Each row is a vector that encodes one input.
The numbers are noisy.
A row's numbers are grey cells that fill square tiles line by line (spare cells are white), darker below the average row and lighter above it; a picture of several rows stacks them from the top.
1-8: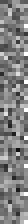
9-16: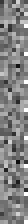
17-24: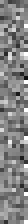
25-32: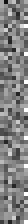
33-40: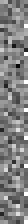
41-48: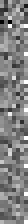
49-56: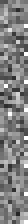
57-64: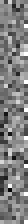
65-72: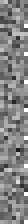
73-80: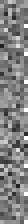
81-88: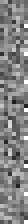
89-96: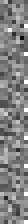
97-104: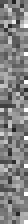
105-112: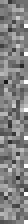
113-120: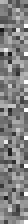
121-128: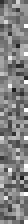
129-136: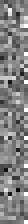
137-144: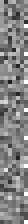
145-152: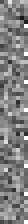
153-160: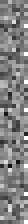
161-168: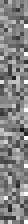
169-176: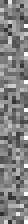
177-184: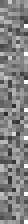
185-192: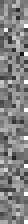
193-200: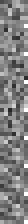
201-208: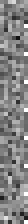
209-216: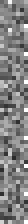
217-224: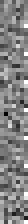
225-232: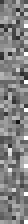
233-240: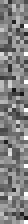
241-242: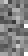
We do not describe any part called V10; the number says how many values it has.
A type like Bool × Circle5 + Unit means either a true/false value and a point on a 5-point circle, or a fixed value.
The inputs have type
List2(Line8) + V10 × V10.
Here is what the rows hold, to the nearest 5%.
About 40% of them hold two values of V10. The rest are lists of up to two points on an 8-point line: a few of all rows are empty, 20% hold one and 40% two.
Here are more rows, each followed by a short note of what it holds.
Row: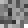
two values of V10
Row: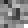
a list of one item
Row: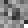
a list of one item
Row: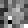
the empty list
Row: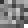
a list of two items
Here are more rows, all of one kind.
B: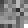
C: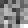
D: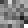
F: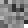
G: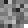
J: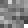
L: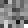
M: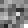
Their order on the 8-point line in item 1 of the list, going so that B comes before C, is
D, J, L, F, G, M, B, C.
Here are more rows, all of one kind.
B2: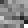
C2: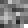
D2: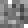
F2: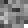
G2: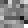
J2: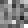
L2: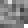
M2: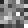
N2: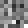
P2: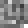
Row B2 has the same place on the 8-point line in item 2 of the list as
N2 and P2.
